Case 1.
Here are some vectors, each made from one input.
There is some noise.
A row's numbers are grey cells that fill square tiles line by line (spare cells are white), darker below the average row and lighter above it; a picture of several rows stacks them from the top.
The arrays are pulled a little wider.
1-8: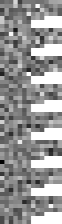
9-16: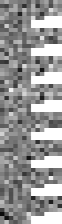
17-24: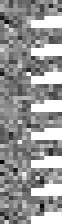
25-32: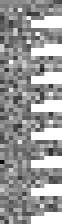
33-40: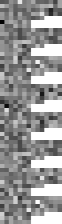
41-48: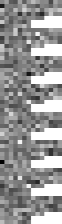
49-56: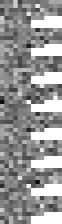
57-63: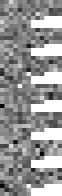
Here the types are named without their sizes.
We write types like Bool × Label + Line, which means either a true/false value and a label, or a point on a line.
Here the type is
Label + Line × Line.
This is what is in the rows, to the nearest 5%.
About 55% of them hold a label. The rest hold a point on each of two lines.
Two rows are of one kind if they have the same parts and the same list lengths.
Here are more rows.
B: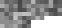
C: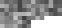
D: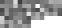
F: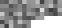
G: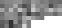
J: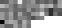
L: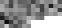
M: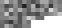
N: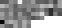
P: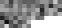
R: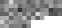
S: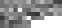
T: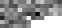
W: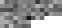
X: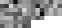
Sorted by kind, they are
B, C, D, F, J, N, R, W
G, L, M, P, S, T, X

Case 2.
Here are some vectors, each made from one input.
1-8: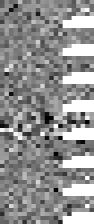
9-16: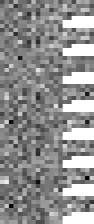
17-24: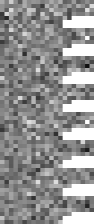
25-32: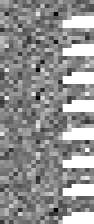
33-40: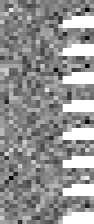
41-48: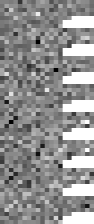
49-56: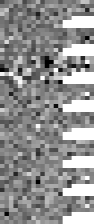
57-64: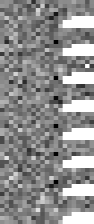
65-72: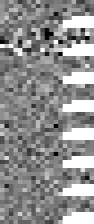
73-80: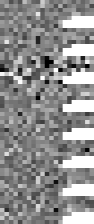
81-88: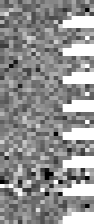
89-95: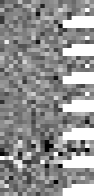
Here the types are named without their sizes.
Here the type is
List(Line × Line).
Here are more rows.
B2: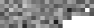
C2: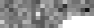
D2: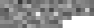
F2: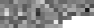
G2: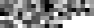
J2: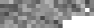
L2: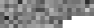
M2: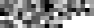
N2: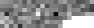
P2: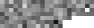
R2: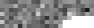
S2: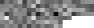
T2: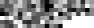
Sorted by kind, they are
B2, C2, D2, J2, L2, N2, P2, R2
F2, S2
G2, M2, T2

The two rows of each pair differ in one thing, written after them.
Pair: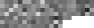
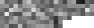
the place on one of the two lines in item 1 of the list
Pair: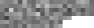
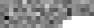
the place on one of the two lines in item 2 of the list
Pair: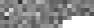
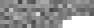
the place on one of the two lines in item 1 of the list
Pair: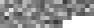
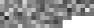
the place on one of the two lines in item 2 of the list
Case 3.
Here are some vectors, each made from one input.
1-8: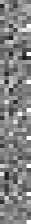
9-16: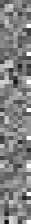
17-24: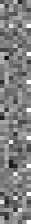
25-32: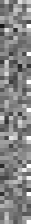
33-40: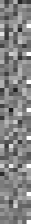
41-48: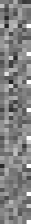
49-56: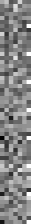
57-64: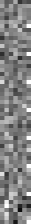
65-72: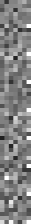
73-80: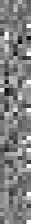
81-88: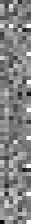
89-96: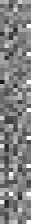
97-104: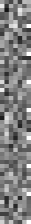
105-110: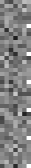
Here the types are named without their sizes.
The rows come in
2 kinds.
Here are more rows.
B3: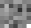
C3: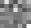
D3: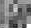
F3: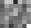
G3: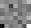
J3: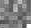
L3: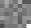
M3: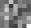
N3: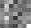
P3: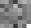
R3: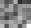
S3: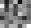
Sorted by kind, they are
B3, C3, D3, F3, G3, J3, L3, M3, N3, P3
R3, S3

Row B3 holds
a node of a tree and four true/false values.
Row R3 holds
a node of a tree.
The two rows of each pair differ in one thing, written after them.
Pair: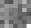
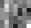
the node of the tree
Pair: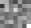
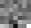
the node of the tree
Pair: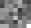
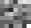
the node of the tree
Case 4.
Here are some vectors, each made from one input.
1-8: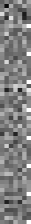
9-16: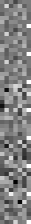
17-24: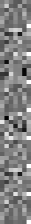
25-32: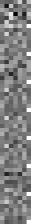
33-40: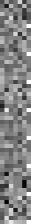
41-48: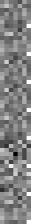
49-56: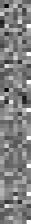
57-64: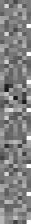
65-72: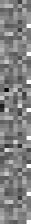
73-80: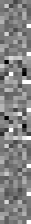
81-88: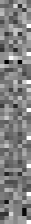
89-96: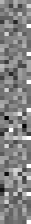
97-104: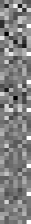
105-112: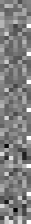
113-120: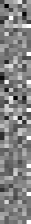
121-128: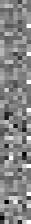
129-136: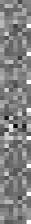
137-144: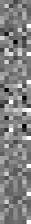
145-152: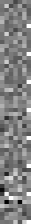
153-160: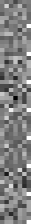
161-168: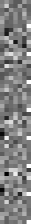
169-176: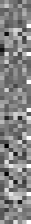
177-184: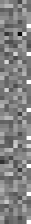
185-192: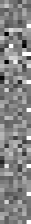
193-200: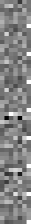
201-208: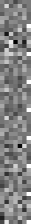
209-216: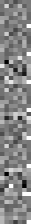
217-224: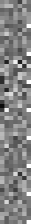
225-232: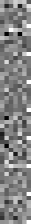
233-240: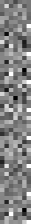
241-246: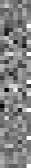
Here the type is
Line5 × Line6 + Line7.
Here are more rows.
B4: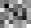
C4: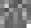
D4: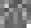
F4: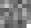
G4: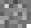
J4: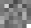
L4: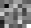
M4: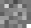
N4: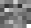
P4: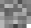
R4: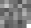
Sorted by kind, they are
B4, L4, N4
C4, D4, F4, G4, J4, M4, P4, R4

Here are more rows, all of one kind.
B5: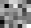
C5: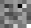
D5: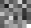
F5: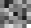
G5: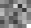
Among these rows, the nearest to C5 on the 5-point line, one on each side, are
D5 and G5.
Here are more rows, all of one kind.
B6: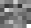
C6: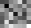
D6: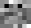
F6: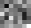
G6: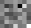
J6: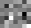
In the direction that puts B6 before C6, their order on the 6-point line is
G6, F6, B6, J6, C6, D6.
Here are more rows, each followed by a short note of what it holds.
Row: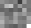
a point on a 7-point line
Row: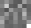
a point on a 7-point line
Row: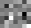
a point on a 5-point line and a point on a 6-point line
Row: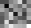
a point on a 5-point line and a point on a 6-point line
